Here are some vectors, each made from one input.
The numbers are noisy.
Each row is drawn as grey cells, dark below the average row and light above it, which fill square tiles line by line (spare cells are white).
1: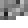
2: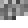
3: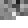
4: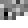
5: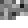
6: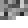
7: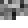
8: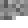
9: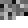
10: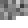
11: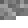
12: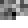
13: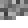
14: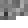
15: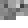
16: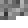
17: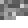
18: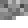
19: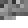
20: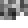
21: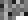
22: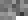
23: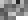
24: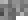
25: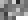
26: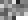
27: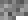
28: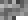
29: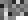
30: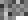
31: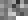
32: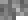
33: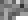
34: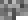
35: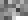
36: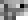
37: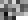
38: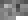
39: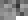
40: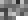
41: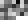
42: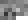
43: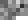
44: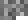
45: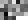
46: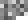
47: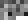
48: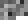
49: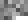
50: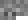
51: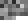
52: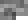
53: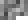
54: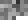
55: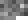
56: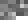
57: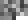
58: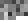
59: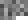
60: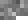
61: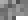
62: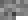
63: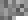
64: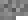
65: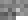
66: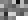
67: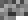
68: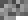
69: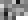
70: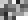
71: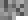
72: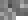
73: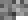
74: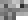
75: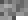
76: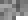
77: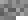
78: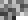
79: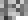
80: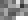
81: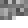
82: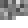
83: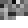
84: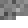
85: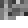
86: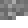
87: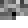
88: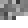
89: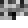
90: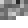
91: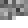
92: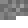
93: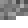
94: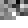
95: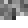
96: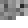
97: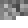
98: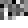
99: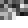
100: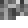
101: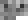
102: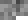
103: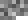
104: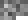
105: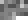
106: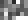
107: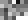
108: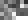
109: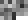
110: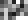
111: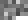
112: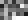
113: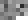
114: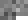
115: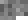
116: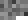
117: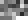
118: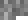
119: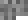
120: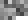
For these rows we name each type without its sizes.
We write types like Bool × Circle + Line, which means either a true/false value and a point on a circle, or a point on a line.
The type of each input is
(Bool × Bool × Bool × Bool + Unit) × Line + Tree.
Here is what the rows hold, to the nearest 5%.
About 80% of them hold a point on a line, together with either a fixed value, or four true/false values. The rest hold a node of a tree.
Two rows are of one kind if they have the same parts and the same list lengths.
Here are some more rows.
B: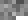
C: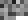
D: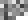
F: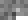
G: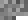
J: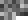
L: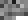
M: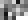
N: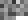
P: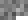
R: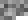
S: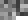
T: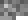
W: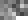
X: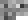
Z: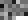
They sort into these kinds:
B, G, J, S, T, W, Z
C, F, L, M, N, P
D, R, X

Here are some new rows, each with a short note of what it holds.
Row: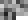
a point on a line
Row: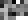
a point on a line
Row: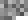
a node of a tree
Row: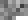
a node of a tree
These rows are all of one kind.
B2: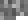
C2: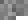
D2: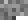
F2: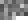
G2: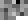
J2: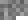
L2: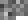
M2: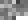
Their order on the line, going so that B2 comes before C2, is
F2, J2, L2, D2, B2, C2, M2, G2.
